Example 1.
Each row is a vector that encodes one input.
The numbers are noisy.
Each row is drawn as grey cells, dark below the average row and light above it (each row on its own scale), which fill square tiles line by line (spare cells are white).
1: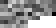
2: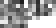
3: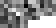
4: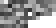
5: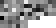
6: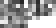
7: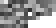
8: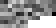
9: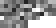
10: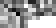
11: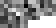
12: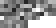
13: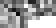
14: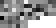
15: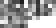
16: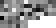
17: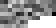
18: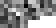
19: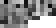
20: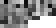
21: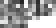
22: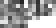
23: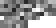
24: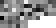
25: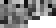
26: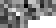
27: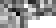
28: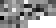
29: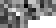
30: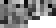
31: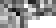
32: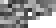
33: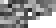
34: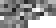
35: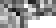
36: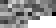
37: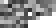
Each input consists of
three true/false values.
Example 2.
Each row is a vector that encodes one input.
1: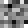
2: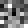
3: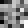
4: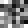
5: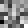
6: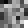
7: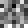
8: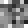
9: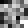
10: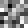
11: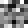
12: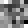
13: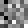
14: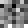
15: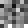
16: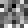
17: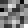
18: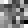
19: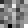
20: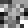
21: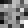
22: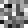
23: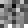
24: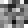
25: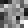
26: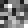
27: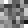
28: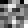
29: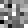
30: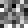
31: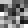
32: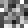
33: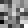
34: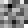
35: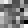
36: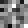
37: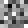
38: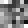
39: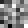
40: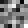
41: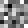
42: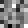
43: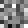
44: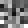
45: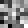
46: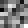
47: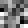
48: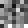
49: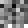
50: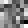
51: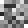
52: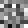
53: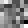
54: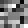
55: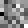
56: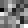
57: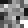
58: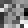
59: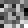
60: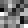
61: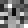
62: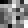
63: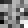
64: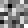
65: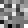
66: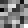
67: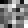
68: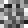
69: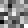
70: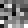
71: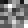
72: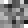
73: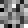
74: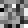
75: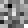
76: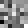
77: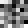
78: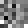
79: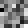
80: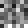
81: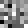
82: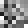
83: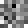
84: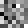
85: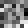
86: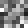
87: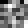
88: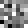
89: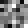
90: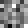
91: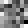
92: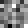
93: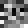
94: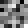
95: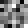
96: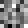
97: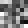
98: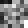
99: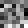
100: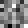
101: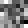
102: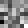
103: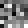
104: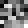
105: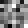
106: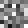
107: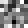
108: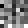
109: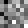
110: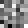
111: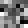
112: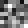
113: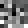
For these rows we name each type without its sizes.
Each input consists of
either a fixed value, or a node of a tree.
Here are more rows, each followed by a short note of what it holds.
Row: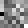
a fixed value
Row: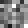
a node of a tree
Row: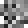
a fixed value
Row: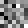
a fixed value
